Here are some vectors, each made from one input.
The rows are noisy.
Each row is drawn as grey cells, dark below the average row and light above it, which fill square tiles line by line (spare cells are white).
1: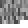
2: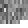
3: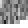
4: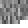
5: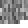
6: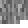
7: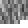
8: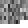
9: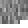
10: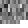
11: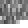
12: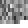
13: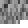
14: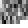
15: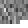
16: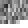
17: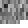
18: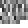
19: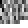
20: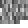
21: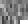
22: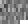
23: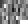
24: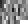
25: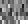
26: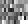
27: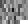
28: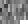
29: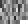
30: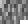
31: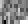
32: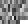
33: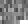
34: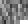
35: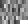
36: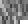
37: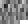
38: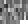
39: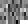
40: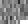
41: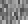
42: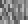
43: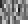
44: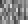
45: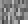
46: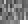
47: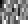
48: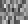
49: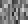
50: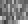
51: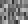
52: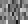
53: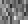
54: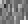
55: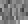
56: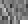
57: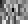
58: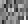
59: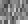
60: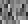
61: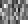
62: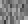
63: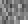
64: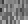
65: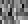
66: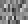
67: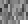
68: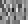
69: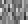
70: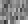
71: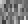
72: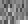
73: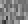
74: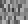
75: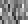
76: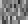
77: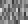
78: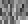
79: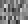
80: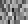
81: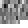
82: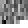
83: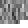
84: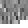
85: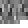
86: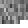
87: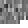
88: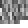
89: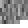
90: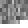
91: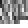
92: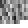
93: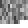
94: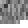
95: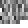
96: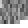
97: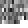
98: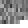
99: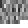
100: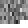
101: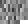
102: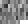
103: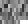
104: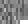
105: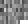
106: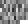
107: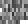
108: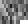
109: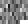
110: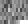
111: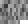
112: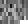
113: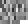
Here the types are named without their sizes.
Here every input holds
either a point on a line and a true/false value, or a node of a tree.
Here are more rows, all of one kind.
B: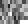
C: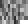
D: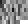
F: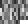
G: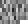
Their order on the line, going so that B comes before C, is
B, C, D, G, F.
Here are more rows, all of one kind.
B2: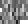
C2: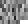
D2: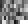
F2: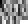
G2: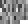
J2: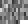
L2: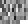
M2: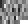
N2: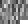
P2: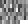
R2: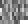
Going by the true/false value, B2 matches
D2, J2 and R2.
